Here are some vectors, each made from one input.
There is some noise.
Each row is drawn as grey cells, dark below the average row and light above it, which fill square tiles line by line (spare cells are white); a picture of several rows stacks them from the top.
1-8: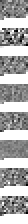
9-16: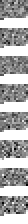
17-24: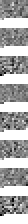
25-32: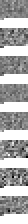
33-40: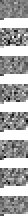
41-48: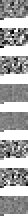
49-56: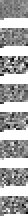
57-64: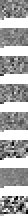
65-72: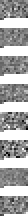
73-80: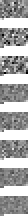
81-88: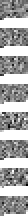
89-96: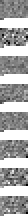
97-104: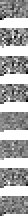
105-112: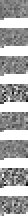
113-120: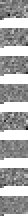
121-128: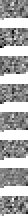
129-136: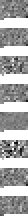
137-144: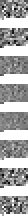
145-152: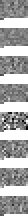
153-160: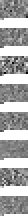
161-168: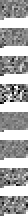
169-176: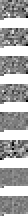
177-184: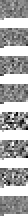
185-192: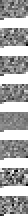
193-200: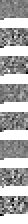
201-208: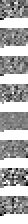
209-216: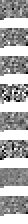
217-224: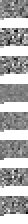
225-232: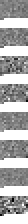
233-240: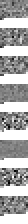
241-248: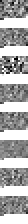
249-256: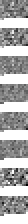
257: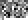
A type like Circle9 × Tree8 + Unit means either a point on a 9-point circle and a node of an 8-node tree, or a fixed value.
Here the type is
(Circle8 + (Circle10 + Unit) × Line8) × Line4 + Tree8.
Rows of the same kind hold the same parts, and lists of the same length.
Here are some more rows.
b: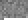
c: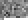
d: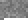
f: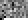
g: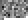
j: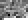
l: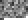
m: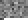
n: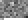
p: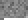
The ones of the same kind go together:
b, d, g, p
c, n
f, j
l, m

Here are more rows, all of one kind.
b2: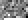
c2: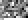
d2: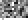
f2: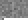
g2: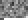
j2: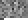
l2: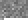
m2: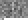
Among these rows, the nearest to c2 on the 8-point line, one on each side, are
d2 and m2.
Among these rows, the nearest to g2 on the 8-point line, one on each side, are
d2 and l2.
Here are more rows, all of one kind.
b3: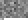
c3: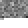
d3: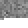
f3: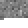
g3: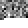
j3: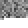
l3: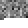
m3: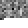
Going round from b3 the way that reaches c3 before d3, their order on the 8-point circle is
b3, g3, l3, f3, m3, j3, c3, d3.
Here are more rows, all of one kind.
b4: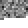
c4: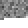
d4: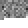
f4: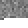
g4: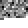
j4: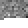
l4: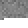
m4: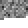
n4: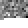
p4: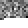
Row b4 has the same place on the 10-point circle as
c4 and l4.
